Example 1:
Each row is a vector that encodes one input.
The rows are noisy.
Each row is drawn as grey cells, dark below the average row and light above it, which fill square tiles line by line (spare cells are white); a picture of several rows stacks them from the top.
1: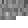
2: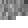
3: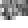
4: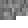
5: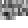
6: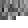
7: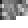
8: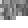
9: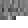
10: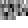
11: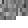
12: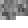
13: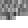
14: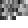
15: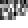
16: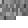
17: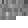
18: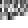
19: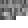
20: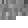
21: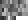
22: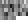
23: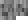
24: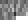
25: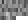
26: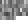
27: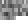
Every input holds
a point on a 6-point line.
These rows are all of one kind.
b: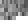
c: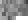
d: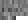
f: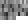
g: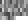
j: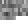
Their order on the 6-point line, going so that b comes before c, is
b, c, d, f, j, g.
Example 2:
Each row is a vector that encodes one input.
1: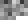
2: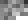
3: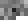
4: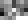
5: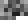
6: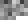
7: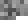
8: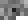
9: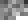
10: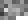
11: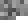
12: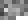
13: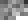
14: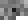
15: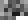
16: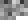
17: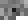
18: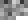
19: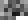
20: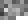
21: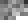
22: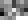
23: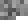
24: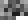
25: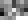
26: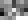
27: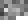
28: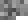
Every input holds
a point on a 7-point line.
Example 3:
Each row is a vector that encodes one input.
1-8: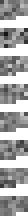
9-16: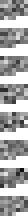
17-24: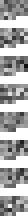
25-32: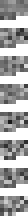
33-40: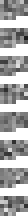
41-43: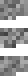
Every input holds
one of 7 labels.
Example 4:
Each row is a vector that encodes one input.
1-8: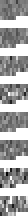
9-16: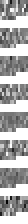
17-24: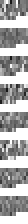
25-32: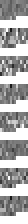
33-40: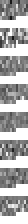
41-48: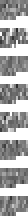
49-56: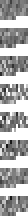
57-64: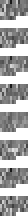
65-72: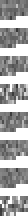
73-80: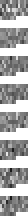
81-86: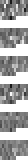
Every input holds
either a fixed value, or four true/false values.
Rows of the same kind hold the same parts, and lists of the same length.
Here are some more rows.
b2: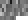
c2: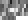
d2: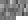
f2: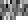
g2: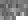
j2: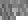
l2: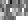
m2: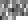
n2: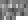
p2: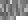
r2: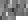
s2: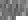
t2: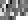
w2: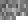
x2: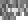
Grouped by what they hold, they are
b2, c2, d2, g2, j2, l2, m2, n2, p2, r2, s2, t2, w2, x2
f2

